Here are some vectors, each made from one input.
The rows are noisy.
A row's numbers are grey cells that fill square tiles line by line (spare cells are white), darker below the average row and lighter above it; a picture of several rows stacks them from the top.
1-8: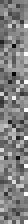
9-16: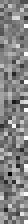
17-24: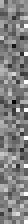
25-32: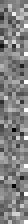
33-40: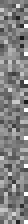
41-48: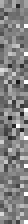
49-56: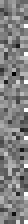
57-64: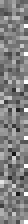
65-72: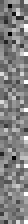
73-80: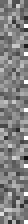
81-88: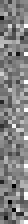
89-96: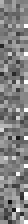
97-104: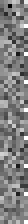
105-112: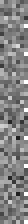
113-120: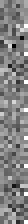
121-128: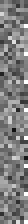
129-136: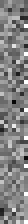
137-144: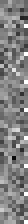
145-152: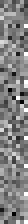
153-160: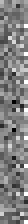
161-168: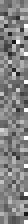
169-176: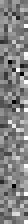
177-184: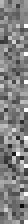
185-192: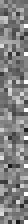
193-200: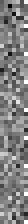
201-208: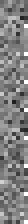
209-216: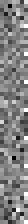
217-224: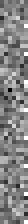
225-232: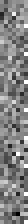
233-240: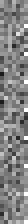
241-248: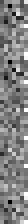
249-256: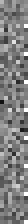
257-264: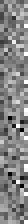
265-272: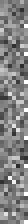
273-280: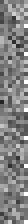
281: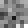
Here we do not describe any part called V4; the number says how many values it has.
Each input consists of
a value of V4, together with a list of up to two points on a 15-point circle.
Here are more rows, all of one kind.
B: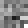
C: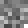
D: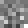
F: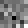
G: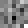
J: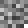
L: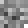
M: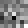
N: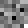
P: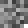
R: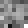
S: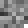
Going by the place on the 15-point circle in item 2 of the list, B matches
F, J, M and R.
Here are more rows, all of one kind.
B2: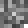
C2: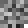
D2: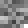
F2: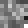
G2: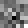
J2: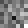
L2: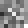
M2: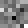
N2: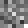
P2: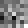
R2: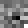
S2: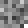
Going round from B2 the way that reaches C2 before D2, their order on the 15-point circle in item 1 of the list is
B2, N2, L2, P2, J2, G2, M2, S2, R2, C2, D2, F2.
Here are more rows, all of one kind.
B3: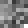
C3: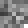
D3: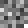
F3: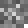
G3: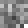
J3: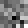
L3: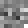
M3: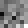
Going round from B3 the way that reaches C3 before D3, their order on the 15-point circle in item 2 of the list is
B3, L3, C3, M3, D3, F3, J3, G3.
